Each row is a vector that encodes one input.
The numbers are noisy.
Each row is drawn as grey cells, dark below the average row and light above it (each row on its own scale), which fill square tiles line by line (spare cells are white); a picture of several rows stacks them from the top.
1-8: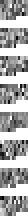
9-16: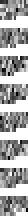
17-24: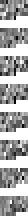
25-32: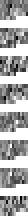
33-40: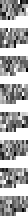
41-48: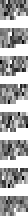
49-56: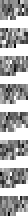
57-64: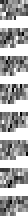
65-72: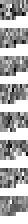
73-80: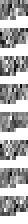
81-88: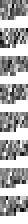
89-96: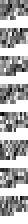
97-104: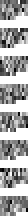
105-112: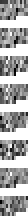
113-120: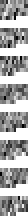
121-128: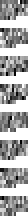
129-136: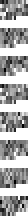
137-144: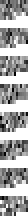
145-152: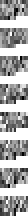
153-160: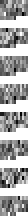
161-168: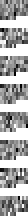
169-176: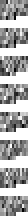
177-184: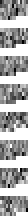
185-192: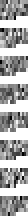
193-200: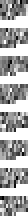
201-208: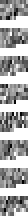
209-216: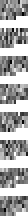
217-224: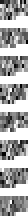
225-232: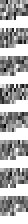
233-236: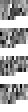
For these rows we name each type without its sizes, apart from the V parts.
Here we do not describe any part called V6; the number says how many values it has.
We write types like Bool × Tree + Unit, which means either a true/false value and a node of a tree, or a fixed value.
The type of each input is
Bool × V6 + Circle + Unit.
